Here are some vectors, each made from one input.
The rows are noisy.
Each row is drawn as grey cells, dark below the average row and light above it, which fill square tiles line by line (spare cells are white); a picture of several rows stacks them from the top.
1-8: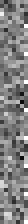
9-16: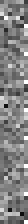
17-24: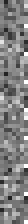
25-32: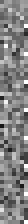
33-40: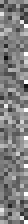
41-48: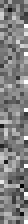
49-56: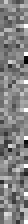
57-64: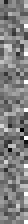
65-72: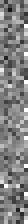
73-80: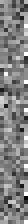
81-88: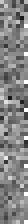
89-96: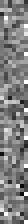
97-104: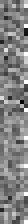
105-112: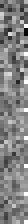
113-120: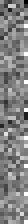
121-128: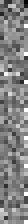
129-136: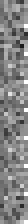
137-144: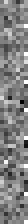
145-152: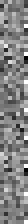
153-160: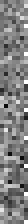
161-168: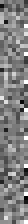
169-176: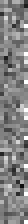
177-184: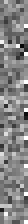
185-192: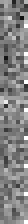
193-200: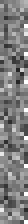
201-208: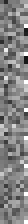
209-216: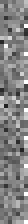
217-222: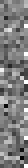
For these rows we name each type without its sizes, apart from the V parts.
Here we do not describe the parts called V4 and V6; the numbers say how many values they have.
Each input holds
four true/false values and a value of V4, together with either a point on a line, or a value of V6.
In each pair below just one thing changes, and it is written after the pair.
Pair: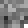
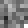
one of the four true/false values
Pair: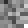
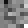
the value of V4
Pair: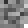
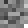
one of the four true/false values
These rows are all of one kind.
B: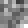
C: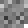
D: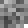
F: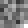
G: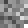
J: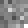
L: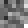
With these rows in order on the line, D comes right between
C and J.
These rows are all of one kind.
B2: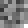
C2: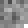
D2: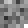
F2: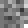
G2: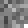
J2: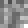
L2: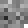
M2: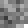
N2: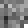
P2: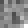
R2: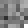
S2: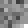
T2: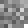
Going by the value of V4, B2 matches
G2, N2 and R2.
